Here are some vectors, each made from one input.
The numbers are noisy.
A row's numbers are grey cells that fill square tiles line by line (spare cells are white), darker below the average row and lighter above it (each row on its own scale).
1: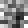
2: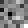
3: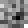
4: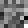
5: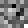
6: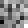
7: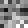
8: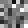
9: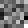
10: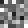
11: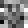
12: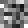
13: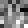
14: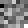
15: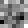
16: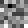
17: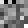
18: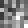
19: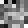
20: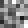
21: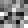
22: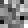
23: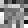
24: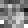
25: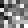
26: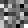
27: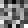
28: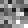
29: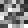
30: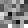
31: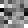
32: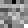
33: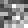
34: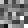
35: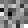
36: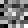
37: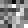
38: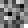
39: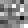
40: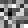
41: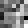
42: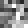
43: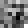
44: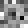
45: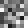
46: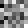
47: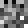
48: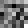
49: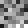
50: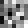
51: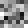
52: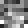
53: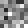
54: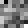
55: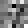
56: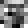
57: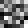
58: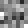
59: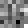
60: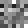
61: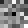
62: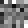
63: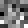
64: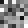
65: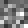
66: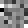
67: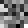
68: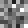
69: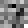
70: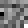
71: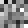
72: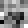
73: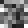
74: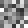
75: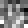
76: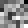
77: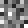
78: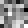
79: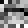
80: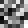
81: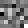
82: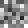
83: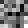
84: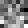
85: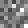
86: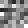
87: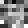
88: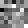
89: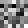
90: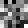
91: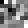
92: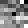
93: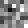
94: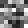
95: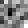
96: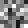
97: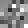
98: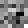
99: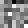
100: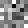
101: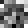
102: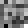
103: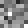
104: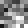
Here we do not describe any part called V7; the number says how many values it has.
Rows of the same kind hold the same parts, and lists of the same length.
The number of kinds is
2.
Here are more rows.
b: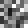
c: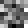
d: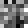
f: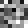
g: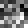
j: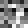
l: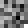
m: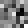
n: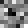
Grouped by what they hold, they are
b, c, d, g, m, n
f, j, l

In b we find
a true/false value and a value of V7.
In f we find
a point on a 4-point line and a true/false value.
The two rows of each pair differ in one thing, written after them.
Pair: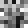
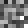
the true/false value
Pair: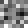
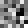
the true/false value
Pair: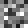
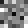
the value of V7
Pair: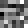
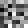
the true/false value
